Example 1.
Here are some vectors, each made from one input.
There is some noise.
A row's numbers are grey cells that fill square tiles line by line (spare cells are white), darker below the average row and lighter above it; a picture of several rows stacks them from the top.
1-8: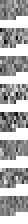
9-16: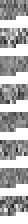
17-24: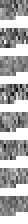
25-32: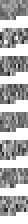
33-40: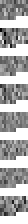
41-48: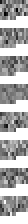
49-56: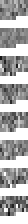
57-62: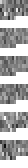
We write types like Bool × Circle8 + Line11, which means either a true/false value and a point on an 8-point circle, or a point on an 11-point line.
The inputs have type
Tree9 + Unit.
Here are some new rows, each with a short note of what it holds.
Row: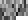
a fixed value
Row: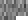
a fixed value
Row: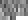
a node of a 9-node tree
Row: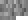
a node of a 9-node tree
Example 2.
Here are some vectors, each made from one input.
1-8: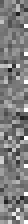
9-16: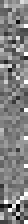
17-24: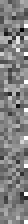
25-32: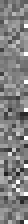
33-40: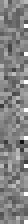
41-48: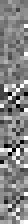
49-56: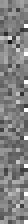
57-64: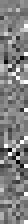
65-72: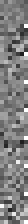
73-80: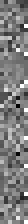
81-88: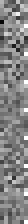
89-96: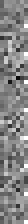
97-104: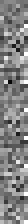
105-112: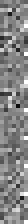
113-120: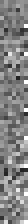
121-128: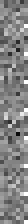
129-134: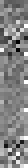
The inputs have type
Bool × Bool × Bool × Bool + Unit.
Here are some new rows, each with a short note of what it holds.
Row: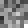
four true/false values
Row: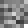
a fixed value
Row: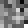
a fixed value
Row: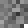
four true/false values
